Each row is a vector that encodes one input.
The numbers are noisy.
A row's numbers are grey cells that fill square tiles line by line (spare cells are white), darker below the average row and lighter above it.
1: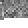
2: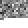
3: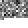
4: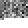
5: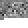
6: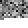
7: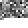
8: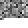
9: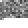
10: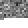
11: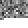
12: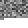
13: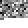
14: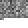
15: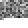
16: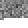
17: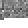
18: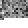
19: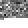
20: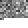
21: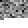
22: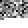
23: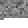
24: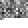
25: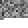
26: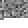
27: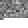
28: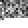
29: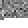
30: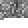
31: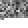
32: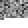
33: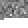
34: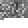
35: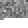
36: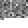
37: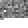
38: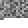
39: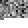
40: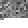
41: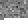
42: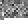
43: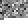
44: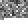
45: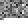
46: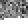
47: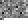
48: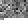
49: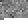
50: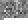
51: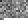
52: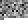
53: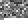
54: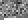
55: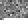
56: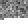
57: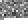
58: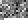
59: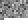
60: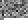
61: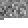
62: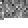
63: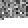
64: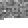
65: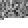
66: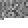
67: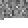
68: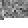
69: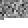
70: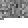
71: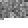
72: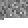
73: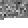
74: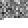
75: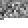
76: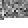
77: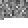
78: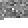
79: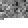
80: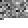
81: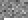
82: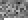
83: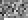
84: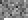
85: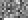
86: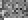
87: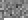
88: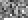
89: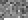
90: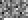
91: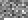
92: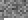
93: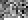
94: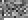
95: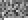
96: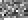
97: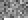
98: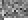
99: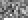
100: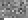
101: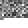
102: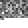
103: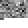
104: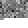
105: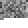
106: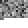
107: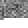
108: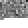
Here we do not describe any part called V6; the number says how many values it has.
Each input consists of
a node of a 7-node tree, together with either a point on a 5-point line, or a value of V6.
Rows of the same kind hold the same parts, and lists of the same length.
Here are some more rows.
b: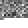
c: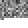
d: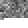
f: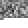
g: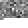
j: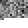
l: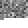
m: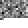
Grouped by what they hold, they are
b, c, g, j, l, m
d, f

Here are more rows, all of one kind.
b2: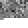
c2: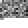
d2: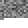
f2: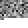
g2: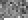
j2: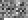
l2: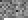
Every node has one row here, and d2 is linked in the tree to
g2.
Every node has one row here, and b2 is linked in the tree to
c2.
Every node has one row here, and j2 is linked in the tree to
c2, g2 and l2.
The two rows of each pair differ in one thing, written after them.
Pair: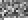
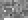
the place on the 5-point line
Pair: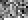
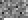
the place on the 5-point line
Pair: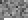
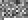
the node of the tree
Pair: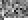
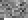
the place on the 5-point line
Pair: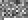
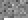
the place on the 5-point line
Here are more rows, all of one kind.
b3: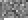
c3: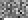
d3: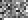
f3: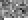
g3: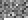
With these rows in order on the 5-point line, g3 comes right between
b3 and d3.
